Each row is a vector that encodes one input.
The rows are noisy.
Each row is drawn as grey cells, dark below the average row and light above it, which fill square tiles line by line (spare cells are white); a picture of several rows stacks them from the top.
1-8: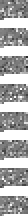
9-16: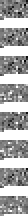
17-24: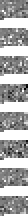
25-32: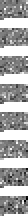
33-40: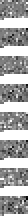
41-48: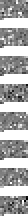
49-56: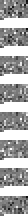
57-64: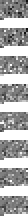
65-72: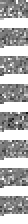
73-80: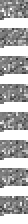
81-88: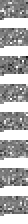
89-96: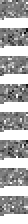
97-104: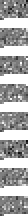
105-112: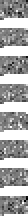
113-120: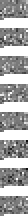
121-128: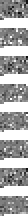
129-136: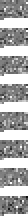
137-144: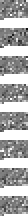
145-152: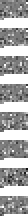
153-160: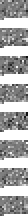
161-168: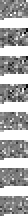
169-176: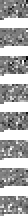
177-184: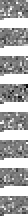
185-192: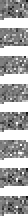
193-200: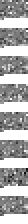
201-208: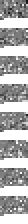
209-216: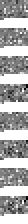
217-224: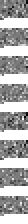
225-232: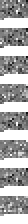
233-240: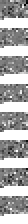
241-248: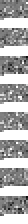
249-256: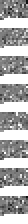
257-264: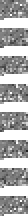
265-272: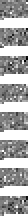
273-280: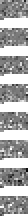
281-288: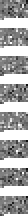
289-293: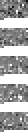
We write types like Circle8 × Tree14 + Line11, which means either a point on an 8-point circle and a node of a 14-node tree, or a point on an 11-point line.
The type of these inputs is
Circle20 + Line13.
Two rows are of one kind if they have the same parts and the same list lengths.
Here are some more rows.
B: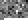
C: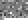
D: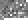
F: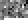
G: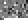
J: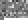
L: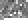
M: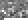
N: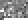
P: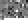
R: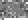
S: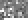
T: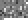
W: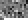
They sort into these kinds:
B, F, G, P, W
C, D, J, L, M, N, R, S, T

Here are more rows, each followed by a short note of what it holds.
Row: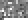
a point on a 20-point circle
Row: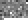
a point on a 20-point circle
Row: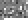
a point on a 20-point circle
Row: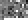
a point on a 13-point line
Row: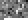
a point on a 13-point line
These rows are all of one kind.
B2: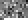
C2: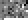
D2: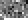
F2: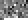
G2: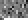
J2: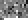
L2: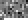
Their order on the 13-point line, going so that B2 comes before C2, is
D2, L2, B2, F2, J2, G2, C2.
